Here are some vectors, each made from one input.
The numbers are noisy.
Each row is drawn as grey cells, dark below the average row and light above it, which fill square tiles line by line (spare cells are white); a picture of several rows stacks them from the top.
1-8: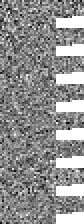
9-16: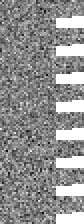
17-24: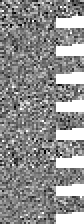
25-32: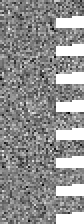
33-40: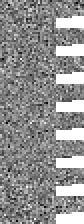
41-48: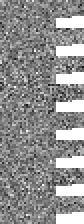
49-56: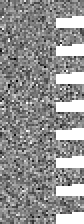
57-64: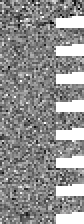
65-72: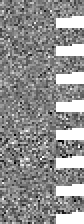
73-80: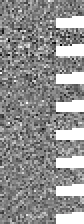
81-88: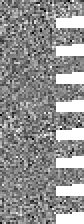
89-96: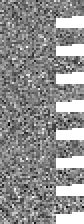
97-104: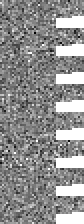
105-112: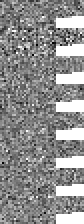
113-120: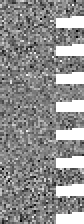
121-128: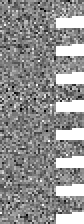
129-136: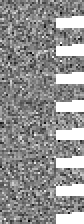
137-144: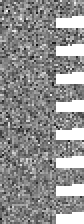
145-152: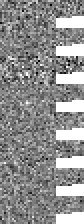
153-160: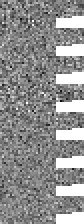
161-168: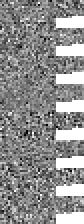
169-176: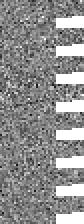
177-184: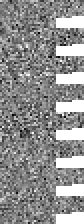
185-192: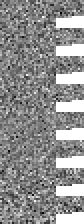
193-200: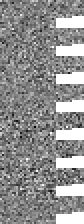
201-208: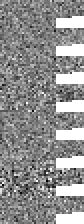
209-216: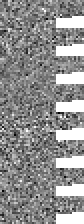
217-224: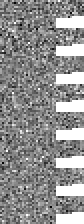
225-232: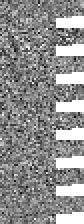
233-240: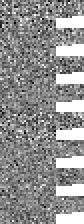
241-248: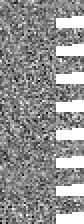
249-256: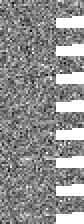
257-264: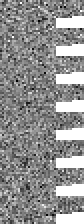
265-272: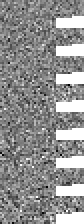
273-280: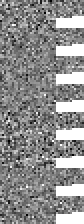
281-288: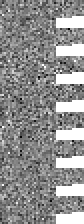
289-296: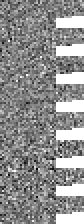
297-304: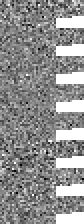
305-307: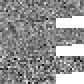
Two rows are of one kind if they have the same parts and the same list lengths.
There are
2 kinds of row.
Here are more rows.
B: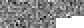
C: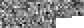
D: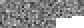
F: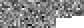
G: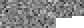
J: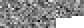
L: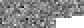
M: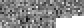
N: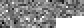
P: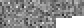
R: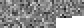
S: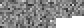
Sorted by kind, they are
B, C, D, F, G, J, L, M, P, R, S
N

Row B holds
a point on a 10-point circle and four true/false values.
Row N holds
a point on a 10-point circle.
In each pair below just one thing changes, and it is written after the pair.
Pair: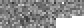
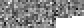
one of the four true/false values
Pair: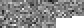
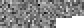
the place on the 10-point circle
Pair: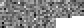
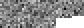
the place on the 10-point circle
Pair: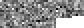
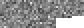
the place on the 10-point circle
